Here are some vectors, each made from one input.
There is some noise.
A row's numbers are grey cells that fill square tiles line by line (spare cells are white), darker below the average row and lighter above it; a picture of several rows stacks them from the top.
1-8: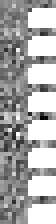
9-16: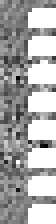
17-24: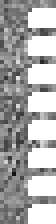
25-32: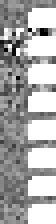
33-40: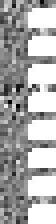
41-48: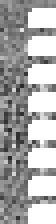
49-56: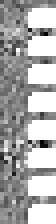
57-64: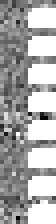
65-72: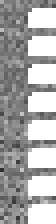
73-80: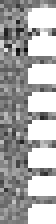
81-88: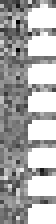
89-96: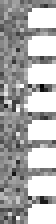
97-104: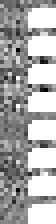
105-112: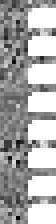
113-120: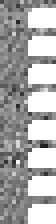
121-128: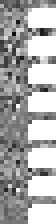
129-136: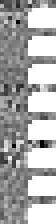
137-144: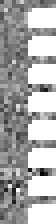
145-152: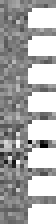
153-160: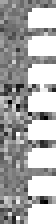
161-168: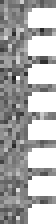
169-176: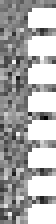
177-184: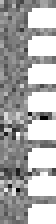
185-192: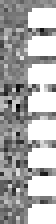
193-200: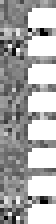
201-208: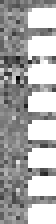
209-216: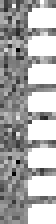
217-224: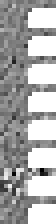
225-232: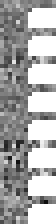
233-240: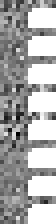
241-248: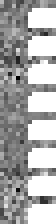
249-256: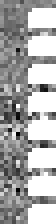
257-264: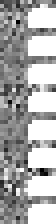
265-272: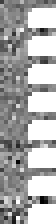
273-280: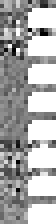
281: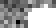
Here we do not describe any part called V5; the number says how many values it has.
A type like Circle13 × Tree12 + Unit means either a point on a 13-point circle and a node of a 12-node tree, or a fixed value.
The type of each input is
Bool × Bool × Bool × (Circle11 × Line10 + Line4 × V5).
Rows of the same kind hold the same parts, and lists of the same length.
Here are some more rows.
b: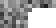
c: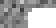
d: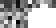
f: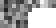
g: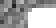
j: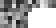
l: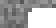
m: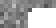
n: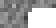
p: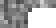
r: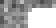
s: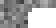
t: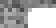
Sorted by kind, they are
b, f, j, l, m, n, p, s
c, d, g, r, t

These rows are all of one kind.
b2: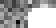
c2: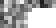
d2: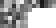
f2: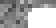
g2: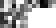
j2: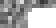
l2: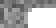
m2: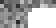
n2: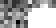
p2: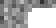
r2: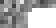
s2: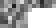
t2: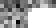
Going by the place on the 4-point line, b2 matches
c2, g2 and n2.
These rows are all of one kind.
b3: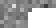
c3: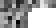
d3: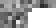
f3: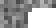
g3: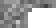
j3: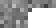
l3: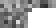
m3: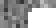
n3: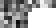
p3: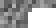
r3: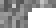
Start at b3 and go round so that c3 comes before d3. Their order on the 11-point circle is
b3, r3, j3, n3, c3, f3, p3, l3, g3, d3, m3.
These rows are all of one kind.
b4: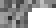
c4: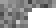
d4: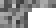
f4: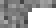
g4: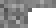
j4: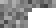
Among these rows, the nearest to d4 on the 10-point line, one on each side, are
c4 and j4.
